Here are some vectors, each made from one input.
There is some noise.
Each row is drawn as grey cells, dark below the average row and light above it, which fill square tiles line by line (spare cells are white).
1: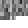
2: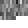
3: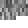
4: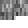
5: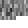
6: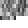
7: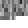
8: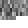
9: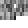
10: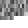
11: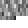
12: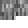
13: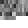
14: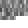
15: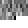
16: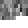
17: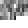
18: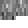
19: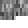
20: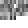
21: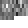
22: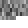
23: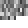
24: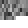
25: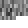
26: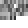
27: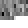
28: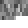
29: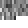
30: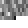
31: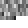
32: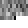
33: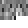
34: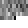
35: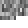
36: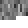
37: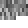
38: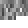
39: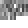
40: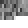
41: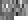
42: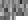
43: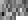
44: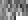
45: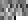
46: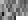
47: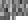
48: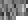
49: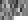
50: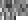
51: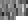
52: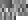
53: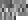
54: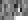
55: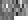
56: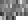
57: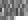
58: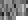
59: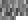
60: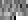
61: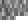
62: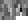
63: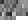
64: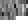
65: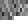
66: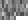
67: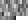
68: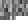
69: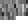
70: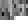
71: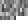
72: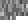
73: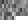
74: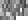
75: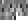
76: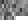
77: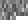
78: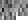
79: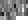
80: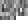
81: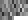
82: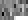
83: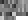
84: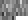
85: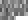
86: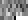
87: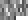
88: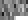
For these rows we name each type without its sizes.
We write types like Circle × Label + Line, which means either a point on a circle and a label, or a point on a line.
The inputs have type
Label × (Label + Tree).
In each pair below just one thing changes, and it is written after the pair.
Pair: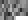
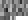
the label
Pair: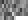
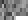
the node of the tree
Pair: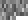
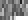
the node of the tree
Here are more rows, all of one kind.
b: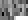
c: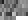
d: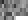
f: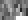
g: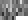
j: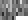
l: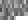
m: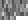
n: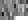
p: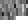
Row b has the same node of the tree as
f, g and j.
